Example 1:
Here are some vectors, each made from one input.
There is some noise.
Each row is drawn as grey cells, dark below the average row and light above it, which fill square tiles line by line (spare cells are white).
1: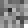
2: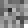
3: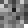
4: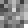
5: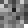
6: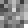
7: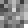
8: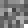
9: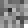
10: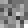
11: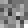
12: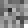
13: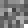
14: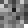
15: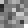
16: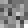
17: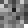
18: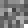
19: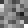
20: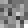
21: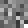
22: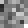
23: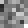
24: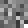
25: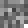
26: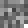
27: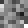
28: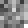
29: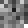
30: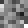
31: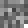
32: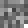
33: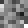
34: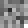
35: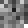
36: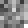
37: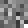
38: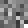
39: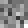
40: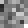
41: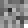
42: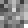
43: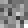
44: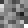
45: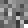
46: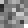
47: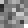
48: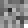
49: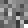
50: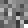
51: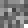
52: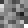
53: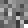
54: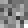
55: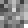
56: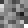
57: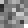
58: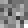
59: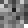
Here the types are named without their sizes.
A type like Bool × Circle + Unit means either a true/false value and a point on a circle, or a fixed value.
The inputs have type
Bool × Bool × Bool.
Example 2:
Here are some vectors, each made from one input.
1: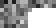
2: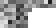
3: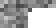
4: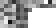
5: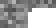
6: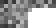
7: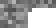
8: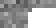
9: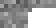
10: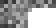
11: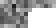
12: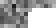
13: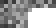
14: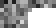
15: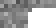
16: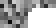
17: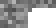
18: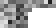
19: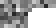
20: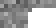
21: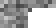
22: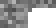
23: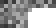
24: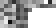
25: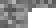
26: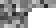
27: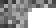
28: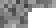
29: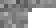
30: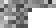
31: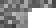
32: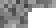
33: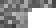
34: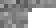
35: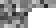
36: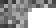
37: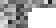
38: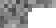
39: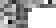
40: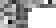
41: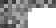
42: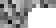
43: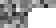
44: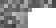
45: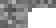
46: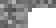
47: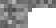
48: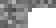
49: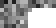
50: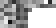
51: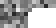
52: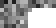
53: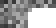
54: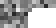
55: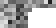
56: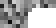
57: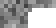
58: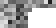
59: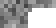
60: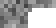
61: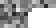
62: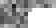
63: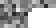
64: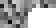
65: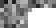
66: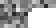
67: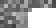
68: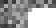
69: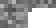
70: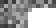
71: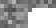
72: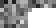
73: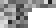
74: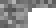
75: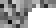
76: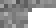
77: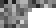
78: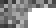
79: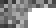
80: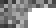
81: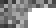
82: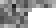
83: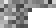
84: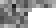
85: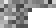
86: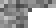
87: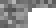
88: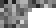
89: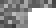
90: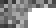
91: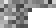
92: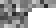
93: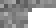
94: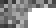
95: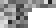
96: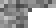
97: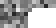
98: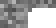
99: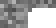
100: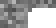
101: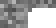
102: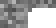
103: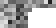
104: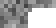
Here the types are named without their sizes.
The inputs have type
Tree.
